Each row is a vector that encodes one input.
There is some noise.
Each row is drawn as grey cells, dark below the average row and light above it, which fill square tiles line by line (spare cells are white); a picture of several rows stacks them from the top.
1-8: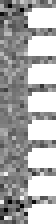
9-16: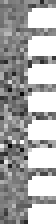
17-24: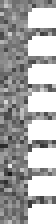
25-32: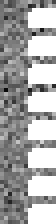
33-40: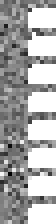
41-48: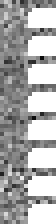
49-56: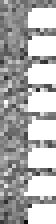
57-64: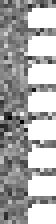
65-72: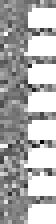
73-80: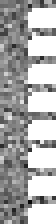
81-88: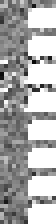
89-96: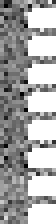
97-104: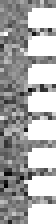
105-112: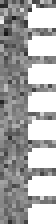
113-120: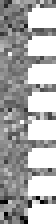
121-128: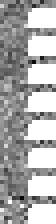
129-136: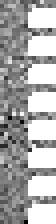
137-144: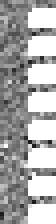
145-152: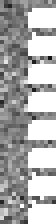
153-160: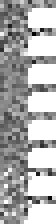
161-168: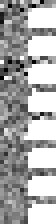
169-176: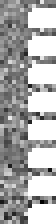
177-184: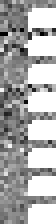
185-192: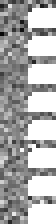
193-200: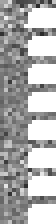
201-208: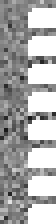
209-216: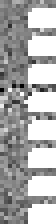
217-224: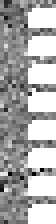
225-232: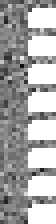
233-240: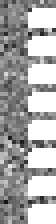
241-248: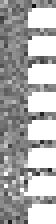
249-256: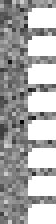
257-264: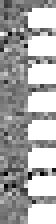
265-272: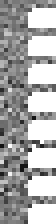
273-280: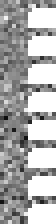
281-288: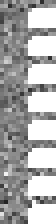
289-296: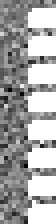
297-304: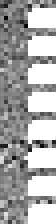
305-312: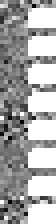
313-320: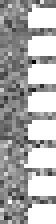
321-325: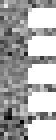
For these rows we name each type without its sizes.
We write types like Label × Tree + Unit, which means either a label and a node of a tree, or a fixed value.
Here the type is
(Bool × Bool × Bool + Line) × Line × Line × (Line × Line + Unit).
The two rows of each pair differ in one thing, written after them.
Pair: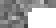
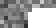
one of the three true/false values
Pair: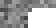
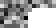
one of the three true/false values
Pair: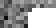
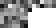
the place on one of the four lines
